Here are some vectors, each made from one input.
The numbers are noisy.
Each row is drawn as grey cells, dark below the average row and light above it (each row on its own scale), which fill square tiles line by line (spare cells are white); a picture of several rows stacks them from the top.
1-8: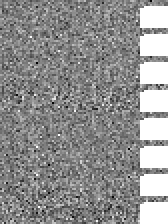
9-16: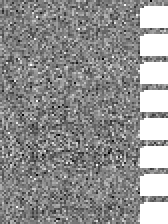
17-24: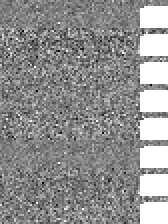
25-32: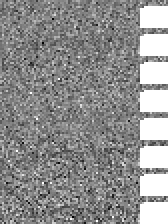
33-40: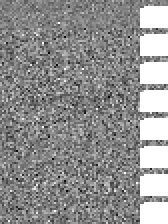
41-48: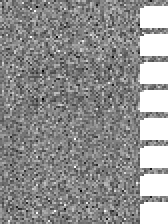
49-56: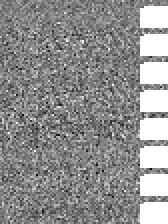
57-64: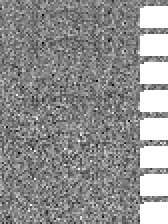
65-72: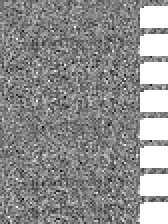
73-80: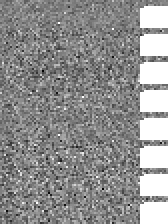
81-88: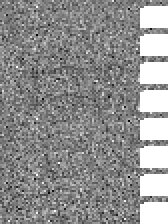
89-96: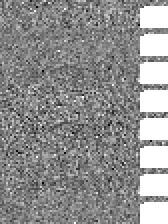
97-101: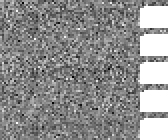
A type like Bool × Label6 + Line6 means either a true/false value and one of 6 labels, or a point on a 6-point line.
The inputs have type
Bool × Circle9 + Line5.
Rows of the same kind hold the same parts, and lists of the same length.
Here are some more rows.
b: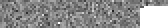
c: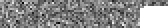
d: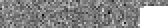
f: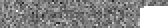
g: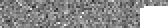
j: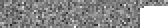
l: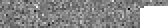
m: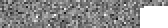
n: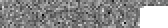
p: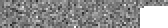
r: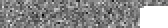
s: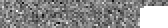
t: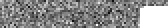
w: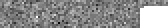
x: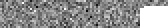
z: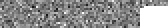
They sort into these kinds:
b, g, j, l, m, p, w, x, z
c, d, f, n, r, s, t

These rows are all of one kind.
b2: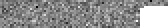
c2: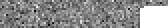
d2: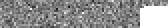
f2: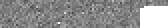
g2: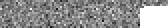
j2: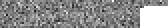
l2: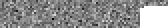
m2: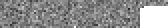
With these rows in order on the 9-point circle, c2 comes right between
j2 and m2.
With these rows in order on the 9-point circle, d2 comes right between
f2 and g2.
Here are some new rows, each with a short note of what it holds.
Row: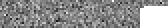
a point on a 9-point circle and a true/false value
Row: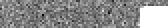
a point on a 5-point line
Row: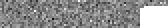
a point on a 9-point circle and a true/false value
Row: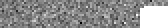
a point on a 9-point circle and a true/false value
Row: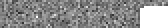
a point on a 9-point circle and a true/false value
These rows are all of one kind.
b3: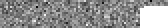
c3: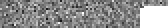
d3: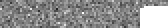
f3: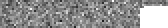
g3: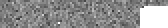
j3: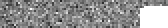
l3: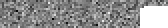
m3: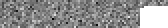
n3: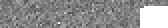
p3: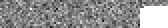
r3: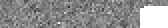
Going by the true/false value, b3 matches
l3 and m3.
